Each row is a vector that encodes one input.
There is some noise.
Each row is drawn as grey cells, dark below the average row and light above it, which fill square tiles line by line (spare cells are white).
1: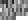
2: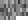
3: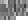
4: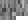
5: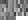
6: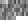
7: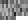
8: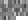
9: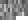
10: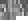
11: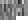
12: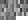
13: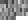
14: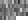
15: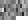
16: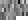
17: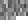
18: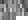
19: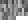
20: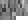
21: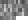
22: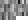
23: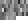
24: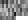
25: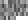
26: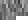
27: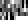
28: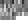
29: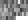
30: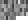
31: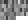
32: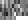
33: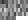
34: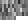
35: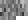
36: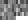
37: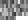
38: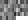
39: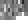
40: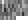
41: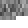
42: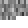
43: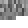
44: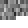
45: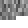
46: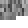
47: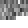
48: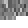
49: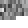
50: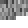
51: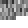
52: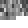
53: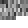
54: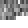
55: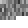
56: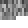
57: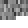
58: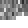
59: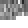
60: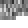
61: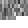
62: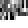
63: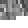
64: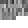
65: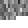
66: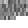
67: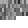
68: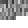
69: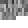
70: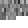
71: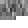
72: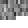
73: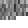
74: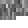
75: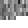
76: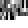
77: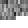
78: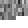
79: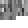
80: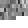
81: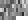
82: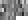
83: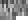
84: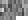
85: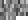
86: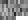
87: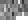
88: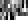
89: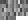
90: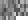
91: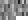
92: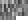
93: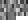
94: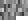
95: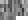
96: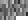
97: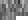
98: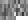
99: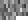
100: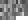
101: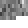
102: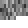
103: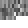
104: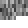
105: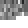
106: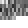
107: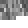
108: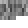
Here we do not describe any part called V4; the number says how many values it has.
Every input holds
a list of up to two items, each a true/false value and a value of V4.
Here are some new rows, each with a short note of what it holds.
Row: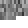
a list of two items
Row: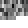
a list of one item
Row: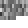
a list of two items
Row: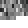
a list of one item
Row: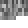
a list of one item
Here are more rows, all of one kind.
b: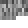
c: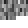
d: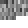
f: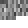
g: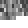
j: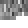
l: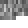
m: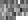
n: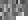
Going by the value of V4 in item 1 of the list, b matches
c and d.
